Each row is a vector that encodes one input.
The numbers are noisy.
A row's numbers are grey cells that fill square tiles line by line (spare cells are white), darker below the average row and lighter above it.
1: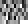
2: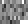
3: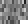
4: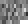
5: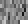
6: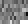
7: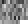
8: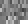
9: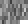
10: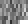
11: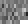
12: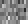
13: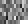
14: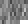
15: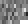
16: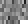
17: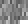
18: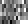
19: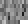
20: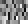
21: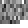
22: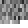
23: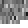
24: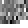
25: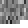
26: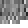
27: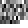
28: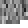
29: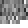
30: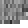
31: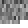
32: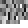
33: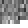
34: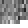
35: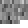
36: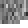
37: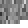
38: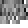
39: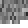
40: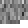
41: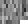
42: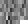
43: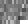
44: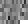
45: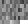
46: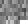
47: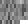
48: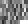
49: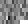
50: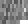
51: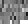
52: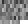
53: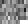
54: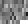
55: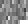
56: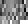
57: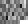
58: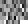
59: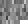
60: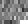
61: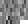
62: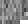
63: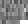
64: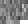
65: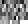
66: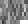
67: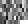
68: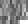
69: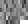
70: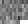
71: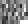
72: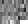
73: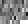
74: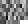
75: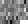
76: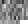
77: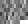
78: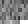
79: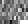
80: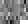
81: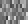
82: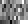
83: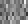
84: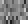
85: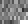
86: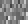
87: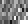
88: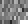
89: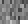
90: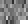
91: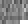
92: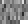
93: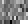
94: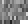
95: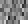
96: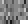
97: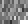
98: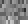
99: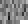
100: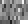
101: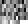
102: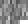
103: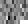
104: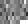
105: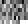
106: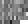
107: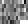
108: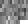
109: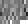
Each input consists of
a true/false value, together with either a point on a 5-point line, or a point on a 6-point line.
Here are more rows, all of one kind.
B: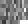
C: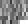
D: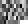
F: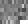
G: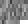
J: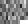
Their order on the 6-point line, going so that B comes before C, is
J, D, B, F, G, C.
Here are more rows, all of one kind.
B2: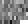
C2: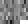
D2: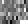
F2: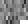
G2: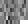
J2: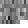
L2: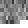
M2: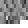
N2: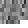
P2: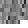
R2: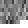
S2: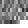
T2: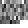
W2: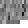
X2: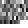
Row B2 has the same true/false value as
S2, T2, W2 and X2.
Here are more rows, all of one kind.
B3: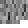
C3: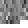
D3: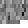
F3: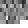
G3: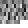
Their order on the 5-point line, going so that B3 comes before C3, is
D3, B3, G3, C3, F3.
